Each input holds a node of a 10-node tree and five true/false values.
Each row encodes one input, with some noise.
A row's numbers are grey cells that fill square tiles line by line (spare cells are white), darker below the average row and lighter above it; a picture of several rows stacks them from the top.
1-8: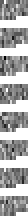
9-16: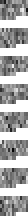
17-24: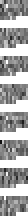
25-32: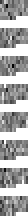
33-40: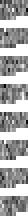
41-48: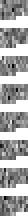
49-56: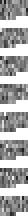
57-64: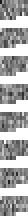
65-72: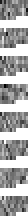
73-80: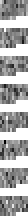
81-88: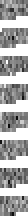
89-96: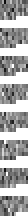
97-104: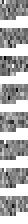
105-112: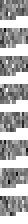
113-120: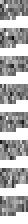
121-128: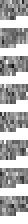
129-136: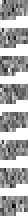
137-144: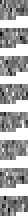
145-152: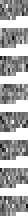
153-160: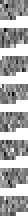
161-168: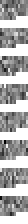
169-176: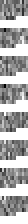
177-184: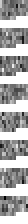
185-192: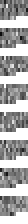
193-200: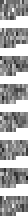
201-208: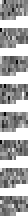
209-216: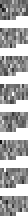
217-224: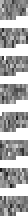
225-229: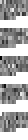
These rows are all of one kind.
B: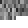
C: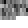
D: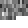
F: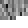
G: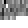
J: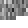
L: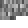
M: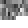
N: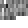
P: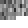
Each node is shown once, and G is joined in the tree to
B.
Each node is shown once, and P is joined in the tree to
F.
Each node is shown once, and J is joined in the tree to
F and L.
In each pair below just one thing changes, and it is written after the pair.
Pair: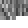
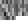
the node of the tree
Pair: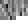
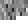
one of the five true/false values
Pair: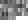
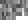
one of the five true/false values
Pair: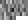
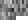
one of the five true/false values
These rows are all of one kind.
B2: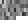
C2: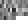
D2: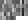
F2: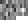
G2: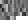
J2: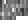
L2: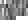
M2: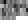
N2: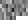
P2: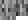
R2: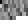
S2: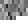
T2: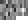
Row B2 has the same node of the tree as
C2, F2 and T2.
